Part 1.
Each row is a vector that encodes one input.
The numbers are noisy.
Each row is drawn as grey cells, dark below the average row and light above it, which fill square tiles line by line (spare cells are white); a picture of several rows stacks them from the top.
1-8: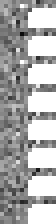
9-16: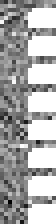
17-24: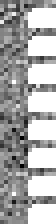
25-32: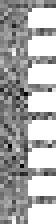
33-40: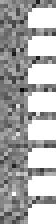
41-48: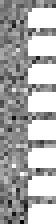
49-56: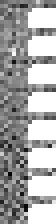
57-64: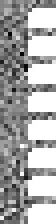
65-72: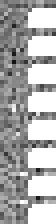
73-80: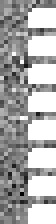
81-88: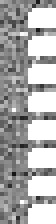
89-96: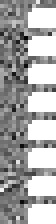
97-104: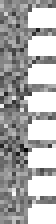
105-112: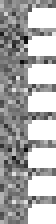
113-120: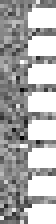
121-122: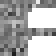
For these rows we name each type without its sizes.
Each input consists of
either a point on a line, or four true/false values.
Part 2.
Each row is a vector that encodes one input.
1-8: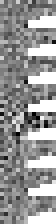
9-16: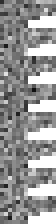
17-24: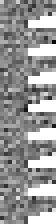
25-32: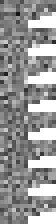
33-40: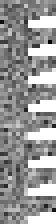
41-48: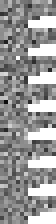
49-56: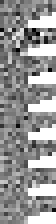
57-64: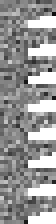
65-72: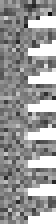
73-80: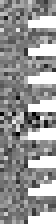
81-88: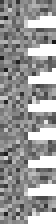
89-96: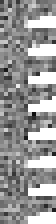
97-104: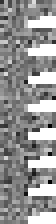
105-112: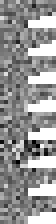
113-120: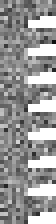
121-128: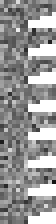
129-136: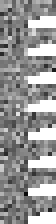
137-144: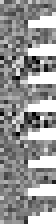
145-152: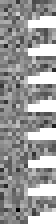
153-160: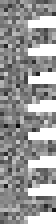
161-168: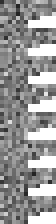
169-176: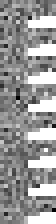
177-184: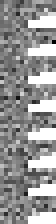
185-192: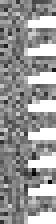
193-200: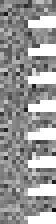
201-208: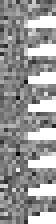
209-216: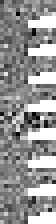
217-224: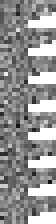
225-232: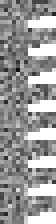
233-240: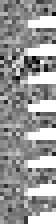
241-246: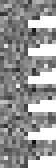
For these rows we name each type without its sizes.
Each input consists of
a list of points on a line.
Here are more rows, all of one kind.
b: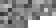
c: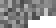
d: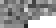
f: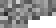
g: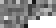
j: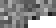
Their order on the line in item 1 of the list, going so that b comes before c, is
b, j, f, c, g, d.
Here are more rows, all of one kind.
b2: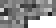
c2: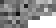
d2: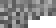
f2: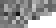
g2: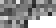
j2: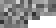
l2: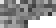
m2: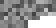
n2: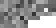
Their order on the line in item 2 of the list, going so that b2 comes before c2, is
b2, c2, d2, m2, n2, j2, f2, l2, g2.
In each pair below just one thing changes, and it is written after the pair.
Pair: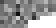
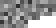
the place on the line in item 1 of the list
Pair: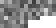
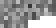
the place on the line in item 1 of the list
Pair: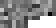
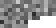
the place on the line in item 2 of the list
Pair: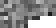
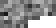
the place on the line in item 1 of the list
